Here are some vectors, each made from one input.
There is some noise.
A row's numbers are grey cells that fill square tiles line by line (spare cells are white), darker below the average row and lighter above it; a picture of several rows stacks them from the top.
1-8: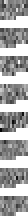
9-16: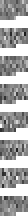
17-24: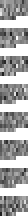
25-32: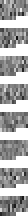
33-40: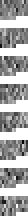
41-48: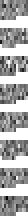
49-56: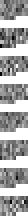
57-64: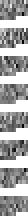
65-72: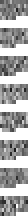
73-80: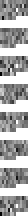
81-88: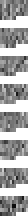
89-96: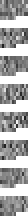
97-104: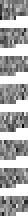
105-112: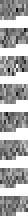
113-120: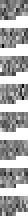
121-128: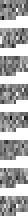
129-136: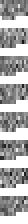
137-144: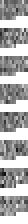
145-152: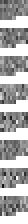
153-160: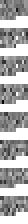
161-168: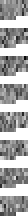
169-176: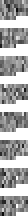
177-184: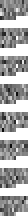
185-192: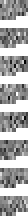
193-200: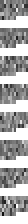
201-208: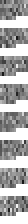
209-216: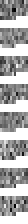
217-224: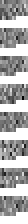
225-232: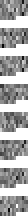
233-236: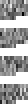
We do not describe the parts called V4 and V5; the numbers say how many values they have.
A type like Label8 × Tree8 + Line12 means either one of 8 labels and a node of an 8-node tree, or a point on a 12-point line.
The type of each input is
Bool × (Tree9 + V4) + Label8 + V5 × V5.
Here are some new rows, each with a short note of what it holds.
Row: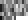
one of 8 labels
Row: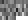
a true/false value and a value of V4
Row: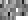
one of 8 labels
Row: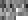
two values of V5
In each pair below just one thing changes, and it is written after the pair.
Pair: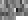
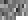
the node of the tree
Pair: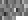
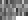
the true/false value
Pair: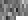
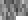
the true/false value
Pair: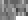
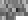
the true/false value
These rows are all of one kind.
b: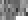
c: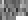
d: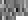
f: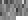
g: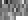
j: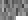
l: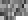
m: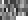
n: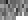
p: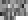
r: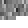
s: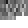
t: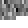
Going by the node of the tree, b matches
c, d and m.
